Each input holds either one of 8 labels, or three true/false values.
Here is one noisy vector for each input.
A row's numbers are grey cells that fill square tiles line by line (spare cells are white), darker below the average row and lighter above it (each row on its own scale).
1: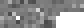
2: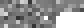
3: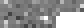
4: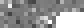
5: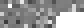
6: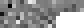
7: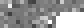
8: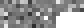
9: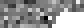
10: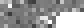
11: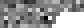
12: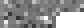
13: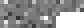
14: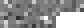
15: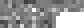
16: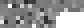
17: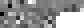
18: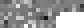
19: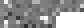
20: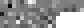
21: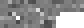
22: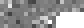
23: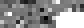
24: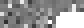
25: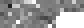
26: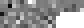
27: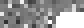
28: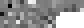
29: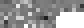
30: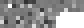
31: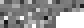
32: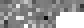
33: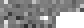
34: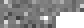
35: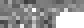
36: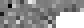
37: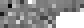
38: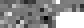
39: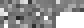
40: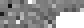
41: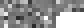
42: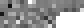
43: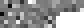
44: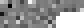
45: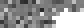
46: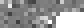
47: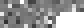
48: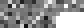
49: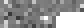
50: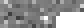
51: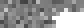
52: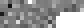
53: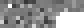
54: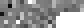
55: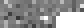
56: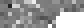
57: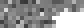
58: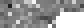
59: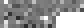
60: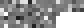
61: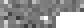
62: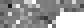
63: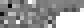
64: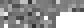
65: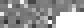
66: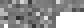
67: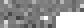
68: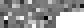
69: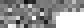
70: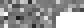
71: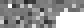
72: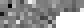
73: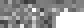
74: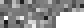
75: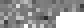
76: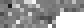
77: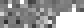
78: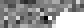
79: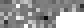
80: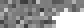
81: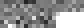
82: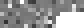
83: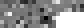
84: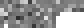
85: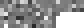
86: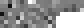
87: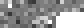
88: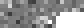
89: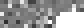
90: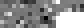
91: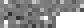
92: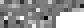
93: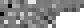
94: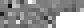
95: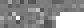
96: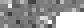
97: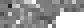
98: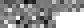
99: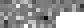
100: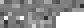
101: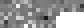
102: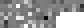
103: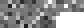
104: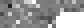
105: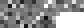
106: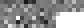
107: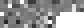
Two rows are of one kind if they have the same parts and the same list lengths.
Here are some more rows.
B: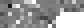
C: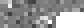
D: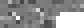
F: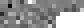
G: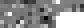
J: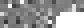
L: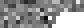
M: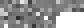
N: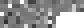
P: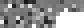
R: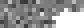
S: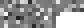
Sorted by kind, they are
B, C, F, J, M, N, S
D, G, L, P, R

